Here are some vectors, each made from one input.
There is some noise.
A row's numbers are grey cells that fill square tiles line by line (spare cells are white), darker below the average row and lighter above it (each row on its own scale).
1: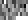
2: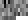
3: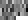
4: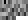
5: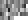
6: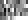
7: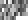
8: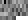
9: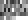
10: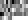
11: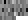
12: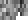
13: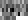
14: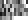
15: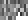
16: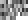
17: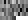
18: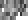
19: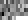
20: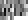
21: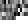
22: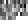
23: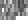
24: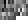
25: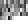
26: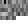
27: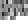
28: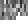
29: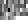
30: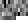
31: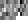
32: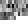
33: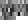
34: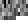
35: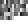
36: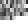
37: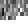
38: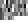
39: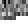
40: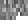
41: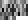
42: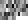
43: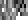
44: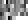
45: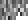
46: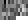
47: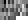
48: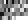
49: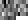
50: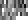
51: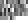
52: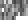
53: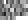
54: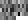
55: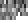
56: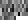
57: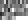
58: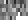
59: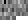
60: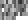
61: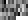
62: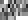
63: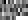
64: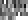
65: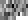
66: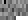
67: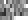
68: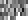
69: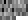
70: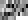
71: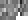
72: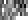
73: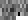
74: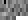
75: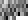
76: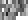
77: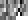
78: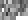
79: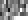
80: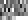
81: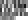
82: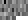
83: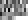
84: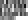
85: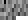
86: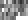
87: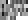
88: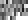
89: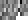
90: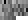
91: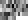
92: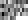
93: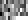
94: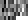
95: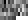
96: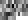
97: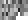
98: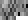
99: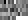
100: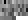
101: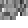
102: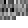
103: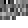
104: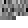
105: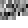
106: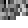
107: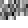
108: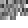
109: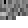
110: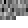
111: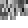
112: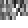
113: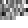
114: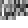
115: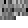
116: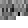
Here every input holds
either a point on an 8-point circle, or a point on a 9-point line.
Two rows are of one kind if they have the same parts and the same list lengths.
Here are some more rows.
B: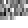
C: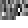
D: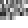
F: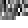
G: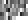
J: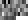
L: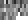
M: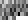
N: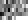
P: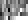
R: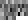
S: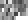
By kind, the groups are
B, D, G, L, N, P, S
C, F, J, M, R

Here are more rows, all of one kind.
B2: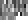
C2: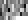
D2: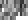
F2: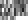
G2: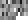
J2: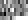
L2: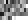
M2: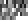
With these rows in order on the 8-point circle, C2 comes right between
B2 and L2.
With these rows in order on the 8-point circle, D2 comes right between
G2 and M2.
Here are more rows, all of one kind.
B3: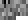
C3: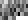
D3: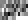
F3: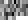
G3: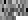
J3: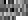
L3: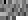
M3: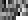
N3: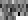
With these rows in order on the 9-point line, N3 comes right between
C3 and G3.
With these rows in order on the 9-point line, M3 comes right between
B3 and J3.
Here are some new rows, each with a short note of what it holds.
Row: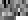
a point on a 9-point line
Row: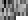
a point on a 9-point line
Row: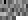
a point on a 9-point line
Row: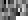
a point on a 9-point line
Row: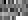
a point on a 9-point line
